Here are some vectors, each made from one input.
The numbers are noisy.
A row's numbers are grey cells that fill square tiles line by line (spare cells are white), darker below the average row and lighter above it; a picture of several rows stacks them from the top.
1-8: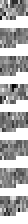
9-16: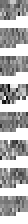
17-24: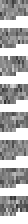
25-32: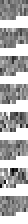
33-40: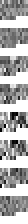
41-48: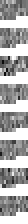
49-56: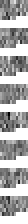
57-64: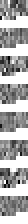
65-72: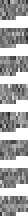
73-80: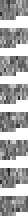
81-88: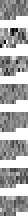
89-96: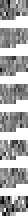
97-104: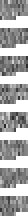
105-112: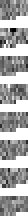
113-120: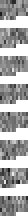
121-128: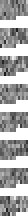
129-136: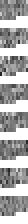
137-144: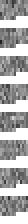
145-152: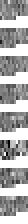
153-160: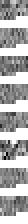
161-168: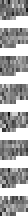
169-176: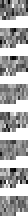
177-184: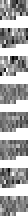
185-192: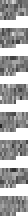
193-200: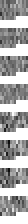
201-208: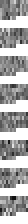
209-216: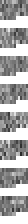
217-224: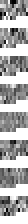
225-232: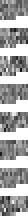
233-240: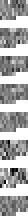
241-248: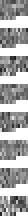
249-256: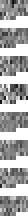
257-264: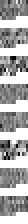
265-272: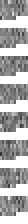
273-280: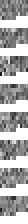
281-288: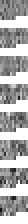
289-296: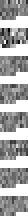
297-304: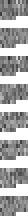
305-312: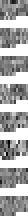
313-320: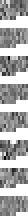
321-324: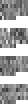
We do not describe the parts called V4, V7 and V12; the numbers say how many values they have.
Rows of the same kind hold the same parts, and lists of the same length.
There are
2 kinds of row.
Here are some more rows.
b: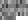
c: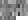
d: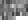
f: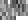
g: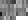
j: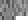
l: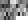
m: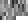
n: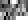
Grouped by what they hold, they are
b, c, d, f, g, j, l, m
n

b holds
a point on a 6-point line, a point on a 9-point line and a value of V12.
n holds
a point on each of two 6-point lines, a value of V4 and a value of V7.
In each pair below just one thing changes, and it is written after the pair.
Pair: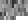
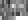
the place on the 6-point line
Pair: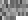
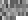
the place on the 9-point line
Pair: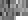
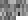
the place on the 6-point line
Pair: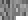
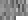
the place on the 6-point line
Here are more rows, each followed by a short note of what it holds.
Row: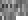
a point on each of two 6-point lines, a value of V4 and a value of V7
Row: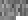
a point on each of two 6-point lines, a value of V4 and a value of V7
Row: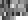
a point on a 6-point line, a point on a 9-point line and a value of V12
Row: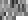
a point on a 6-point line, a point on a 9-point line and a value of V12
